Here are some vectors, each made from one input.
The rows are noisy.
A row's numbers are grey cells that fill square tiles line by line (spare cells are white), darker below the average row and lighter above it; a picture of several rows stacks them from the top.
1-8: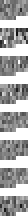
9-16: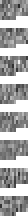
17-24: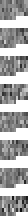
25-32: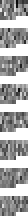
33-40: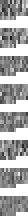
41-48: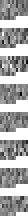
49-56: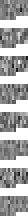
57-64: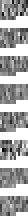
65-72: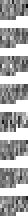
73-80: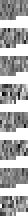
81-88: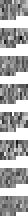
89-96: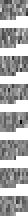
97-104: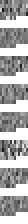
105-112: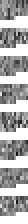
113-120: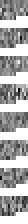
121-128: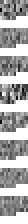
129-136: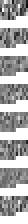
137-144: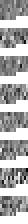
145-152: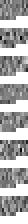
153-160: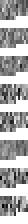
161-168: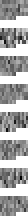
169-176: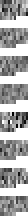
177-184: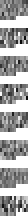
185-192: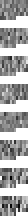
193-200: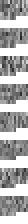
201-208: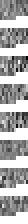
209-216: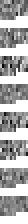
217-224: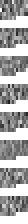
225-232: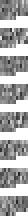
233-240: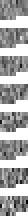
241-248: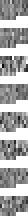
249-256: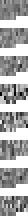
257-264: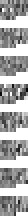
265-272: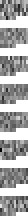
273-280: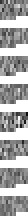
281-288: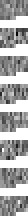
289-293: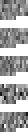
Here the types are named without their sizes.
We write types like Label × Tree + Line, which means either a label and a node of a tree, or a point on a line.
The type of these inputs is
Bool × Bool × Bool + Label × Line × Line.
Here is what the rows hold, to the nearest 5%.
About 65% of them hold a label and a point on each of two lines. The rest hold three true/false values.
